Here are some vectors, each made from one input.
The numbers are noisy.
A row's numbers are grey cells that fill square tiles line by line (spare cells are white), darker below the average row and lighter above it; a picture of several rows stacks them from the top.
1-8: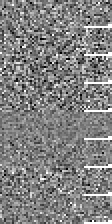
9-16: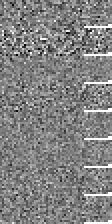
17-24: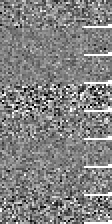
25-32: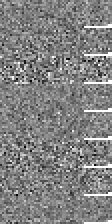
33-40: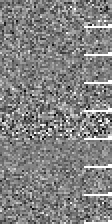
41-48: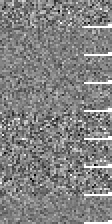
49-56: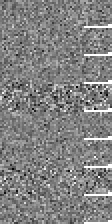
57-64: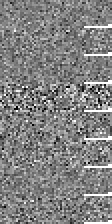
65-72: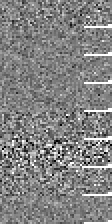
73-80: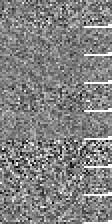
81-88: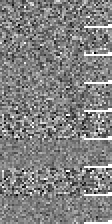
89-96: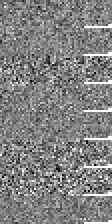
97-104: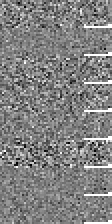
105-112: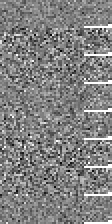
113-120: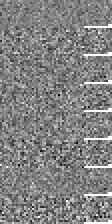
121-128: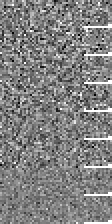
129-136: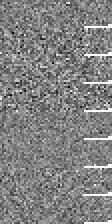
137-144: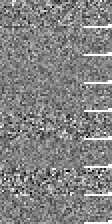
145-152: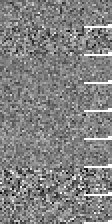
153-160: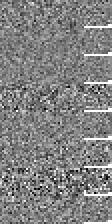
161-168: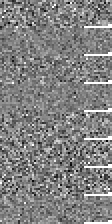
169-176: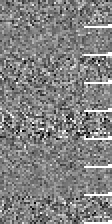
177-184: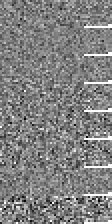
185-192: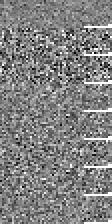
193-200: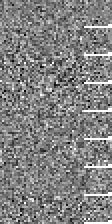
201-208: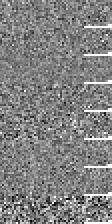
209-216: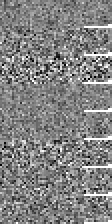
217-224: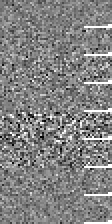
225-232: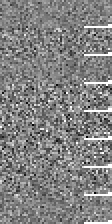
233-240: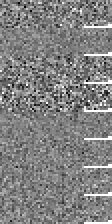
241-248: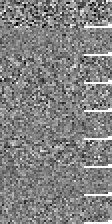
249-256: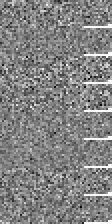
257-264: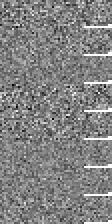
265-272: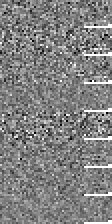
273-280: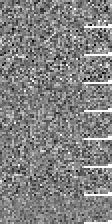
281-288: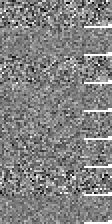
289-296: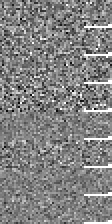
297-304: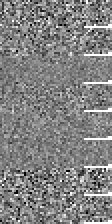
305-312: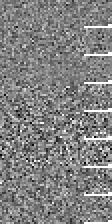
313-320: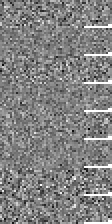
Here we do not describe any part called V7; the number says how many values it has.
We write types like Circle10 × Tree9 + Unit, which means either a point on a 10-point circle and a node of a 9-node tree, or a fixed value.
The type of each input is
(Circle5 + Unit) × Circle9 × Line4 + V7.
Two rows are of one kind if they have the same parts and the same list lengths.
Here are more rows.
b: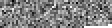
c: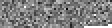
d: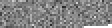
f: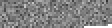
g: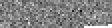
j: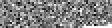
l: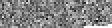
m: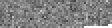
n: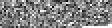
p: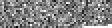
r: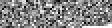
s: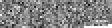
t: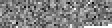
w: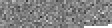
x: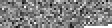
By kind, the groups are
b, j, s, t
c, f, l, m, p
d, g, n, r, w, x

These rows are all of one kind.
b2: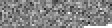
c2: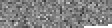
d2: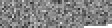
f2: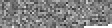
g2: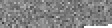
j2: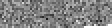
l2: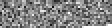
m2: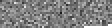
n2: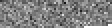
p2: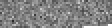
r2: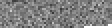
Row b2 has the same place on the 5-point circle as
f2, m2 and r2.
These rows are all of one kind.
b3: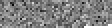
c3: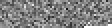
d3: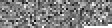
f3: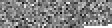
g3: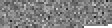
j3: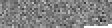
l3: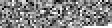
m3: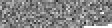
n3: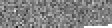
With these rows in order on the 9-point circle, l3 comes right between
d3 and f3.
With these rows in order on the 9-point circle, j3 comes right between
g3 and n3.
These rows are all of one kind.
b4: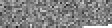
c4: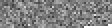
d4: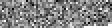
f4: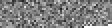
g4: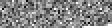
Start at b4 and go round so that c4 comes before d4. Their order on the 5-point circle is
b4, c4, f4, g4, d4.
